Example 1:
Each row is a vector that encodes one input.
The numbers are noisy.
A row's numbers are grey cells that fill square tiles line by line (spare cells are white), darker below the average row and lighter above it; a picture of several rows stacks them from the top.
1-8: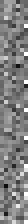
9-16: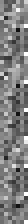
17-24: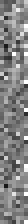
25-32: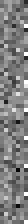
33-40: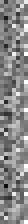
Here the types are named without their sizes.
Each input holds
either a label, or a point on a line.
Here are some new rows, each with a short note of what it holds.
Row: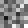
a point on a line
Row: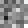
a point on a line
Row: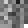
a label
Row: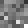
a label
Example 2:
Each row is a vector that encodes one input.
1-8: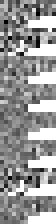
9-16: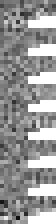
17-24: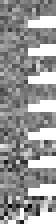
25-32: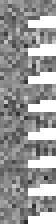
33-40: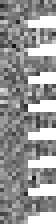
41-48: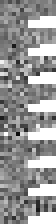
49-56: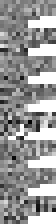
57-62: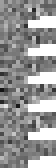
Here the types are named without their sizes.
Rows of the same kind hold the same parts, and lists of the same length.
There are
3 kinds of row.
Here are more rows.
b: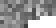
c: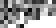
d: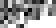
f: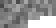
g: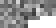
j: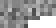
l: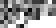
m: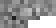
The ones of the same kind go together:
b, g, j, m
c, d, l
f

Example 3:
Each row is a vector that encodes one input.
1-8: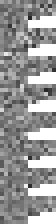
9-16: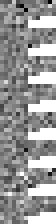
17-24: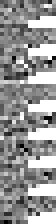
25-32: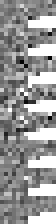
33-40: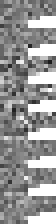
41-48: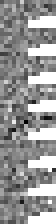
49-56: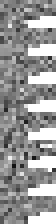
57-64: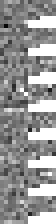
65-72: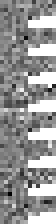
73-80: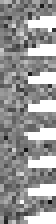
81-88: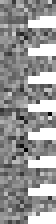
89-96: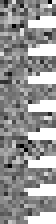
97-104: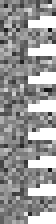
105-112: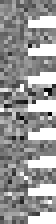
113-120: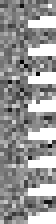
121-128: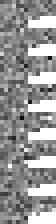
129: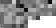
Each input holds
either a point on a 6-point line, or a point on a 9-point line.
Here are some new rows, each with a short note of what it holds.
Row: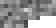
a point on a 9-point line
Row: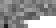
a point on a 9-point line
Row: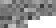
a point on a 9-point line
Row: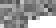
a point on a 6-point line
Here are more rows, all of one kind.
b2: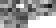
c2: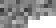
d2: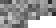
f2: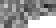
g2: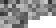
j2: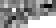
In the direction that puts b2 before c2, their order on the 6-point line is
d2, g2, b2, c2, j2, f2.
